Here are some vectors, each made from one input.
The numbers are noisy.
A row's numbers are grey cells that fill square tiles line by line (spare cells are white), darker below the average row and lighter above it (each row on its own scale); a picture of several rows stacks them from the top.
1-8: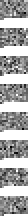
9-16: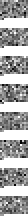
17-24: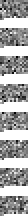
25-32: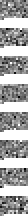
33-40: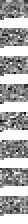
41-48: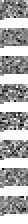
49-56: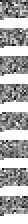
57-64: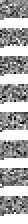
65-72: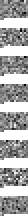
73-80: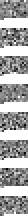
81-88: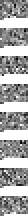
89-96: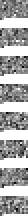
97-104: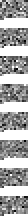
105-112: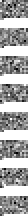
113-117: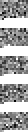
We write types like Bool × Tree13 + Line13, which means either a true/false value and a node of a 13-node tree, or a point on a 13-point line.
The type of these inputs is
Bool × Circle5 + Label6 × (Line4 × Line6 + Unit).
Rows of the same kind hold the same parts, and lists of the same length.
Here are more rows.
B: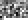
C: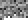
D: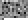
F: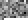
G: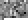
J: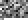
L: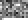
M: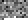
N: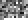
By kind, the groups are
B, J, L
C, M
D, F, G, N

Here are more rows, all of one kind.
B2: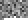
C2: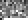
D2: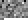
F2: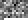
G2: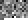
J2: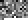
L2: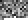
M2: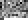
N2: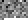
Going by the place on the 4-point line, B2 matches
C2, F2 and G2.
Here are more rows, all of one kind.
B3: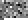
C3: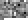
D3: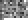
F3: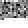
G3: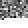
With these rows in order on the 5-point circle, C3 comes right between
B3 and D3.
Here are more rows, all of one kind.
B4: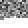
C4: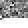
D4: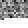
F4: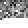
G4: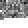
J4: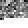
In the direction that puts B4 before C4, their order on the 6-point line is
D4, F4, B4, G4, J4, C4.
